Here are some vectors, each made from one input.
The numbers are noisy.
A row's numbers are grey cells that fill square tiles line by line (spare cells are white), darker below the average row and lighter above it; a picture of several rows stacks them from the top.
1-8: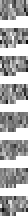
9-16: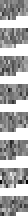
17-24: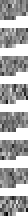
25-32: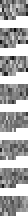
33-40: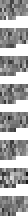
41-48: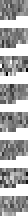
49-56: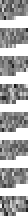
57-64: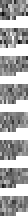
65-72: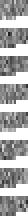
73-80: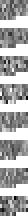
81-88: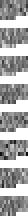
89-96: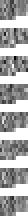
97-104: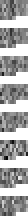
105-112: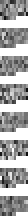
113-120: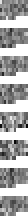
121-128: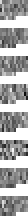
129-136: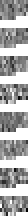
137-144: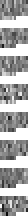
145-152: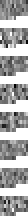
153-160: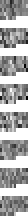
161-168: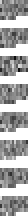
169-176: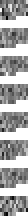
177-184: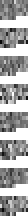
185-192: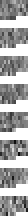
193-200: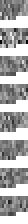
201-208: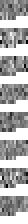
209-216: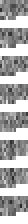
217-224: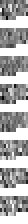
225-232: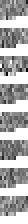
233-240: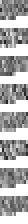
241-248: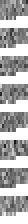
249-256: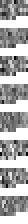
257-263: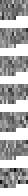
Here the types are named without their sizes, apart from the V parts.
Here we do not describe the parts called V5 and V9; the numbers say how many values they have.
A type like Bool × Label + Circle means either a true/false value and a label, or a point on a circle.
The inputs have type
(Bool × Bool × Bool × (Circle + V9) + Line) × V5.
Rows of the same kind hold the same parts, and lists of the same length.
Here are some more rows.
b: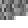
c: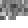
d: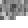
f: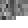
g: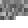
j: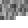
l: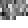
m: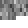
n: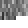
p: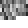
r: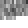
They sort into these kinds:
b, f, g, j, n
c, d, m, r
l, p

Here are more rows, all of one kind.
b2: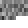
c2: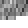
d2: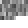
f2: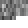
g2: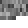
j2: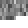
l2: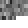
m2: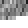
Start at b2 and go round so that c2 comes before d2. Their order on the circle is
b2, l2, f2, g2, c2, m2, d2, j2.
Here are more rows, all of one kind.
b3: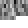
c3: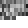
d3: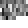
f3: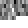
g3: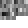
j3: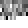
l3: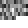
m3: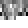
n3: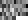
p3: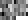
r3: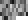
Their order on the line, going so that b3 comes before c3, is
g3, b3, f3, l3, n3, p3, c3, m3, r3, d3, j3.
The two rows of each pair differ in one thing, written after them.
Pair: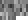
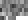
the value of V5
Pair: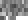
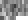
one of the three true/false values
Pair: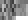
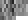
the value of V9
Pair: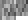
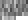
one of the three true/false values
